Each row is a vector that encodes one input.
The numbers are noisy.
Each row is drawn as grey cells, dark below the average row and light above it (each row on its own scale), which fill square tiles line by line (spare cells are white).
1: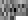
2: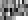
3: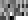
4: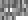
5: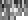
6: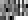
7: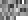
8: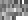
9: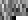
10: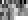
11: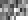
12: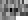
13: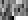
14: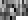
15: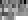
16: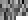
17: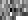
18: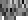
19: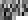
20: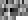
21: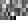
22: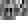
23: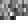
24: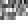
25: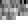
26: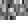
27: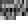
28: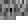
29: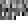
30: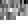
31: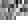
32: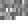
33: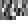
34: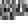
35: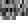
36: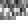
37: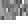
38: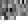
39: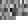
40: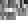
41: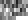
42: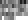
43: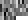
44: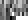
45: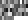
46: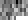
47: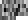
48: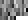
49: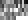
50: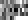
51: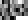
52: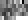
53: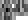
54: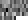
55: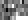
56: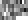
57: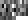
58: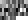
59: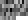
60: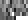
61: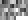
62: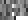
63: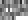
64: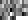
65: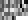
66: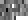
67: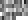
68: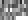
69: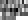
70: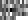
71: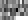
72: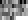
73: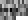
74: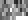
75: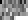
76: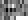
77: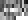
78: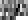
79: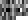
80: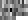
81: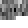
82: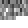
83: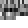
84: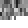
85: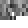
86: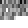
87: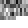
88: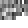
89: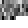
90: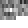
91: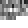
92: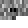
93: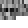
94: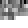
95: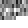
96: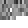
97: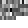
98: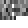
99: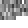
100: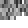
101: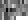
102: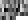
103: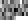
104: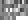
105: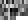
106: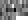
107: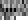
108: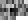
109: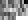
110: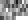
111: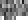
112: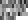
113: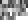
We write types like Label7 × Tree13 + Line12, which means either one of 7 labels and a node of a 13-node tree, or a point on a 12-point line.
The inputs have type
(Bool × Bool × Bool + Line6) × Line7.
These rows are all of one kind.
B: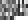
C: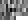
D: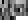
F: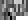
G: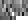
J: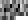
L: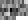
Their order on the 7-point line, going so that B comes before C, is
B, J, L, D, F, G, C.
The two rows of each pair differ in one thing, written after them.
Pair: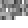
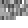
the place on the 6-point line
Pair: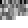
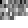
the place on the 7-point line
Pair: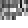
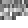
the place on the 7-point line
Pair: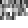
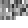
the place on the 6-point line
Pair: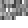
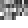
the place on the 6-point line
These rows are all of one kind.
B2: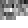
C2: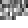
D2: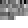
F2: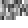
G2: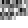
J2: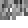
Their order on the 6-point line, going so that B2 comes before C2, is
D2, B2, C2, J2, F2, G2.
